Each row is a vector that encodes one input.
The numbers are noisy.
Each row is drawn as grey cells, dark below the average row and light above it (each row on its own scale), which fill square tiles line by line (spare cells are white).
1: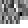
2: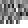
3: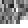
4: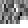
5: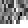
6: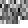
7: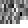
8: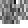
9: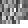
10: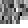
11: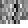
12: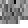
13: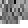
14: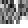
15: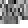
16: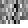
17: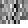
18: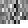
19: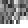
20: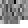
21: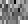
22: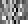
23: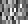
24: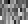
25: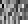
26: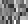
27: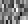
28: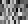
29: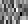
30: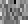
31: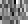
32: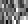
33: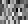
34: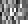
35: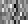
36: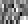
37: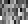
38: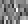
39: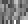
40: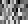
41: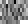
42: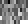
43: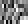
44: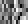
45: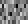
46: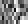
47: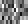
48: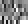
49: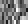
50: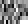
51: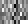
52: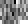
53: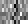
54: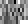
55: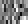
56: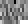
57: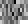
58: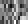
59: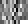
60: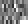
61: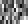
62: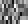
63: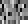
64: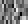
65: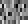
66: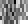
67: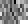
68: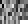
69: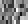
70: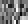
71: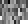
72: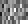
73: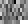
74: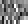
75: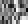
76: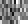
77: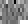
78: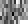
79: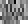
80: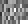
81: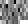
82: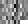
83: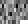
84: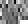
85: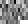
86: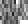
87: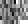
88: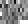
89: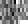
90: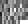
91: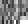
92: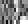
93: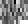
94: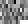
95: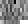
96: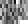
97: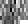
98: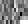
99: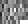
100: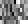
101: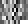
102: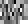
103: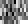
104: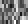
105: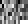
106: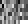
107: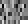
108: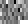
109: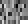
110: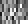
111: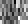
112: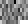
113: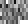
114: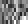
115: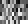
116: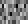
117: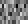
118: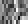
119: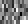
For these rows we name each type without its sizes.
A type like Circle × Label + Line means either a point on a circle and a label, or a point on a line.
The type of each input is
Bool × Line + Tree.
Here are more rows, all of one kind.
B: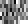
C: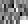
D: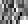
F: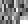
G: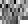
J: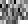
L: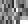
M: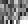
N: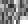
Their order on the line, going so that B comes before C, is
M, N, B, F, L, D, C, G, J.
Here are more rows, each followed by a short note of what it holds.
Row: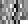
a node of a tree
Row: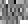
a point on a line and a true/false value
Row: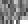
a point on a line and a true/false value
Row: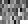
a node of a tree
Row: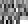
a point on a line and a true/false value
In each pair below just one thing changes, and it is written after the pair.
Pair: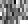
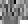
the place on the line
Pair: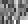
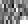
the place on the line
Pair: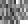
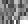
the true/false value
